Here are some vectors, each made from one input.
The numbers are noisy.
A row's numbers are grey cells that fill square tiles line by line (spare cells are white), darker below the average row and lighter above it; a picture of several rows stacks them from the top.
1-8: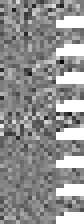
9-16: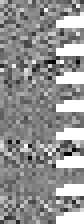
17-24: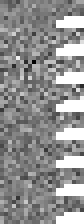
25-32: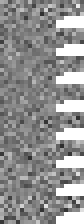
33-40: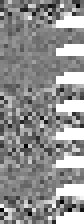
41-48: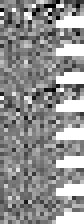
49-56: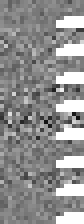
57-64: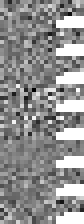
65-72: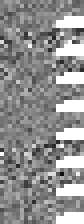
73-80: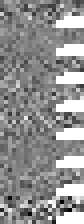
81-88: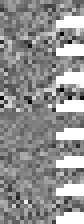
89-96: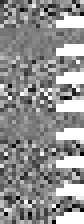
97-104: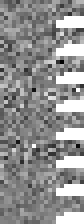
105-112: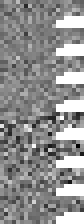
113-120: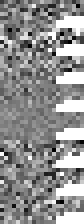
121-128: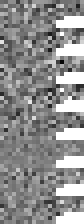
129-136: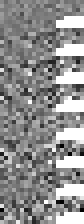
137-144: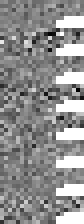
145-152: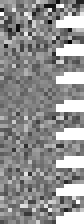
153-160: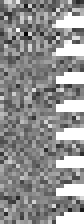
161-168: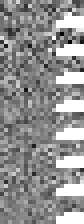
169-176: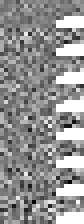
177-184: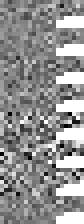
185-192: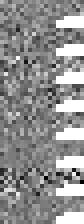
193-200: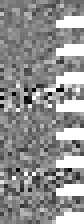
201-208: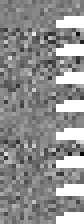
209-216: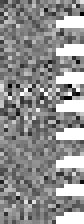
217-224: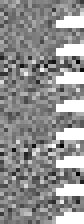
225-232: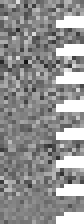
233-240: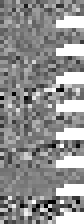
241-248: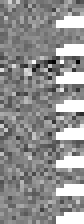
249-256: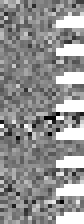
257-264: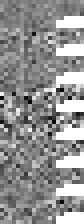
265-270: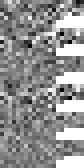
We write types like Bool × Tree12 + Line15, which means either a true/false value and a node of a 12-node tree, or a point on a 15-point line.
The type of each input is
Circle19 + Line18 + Tree15.
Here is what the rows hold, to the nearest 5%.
About 40% of them hold a point on a 19-point circle. About 35% of them hold a point on an 18-point line. The rest hold a node of a 15-node tree.
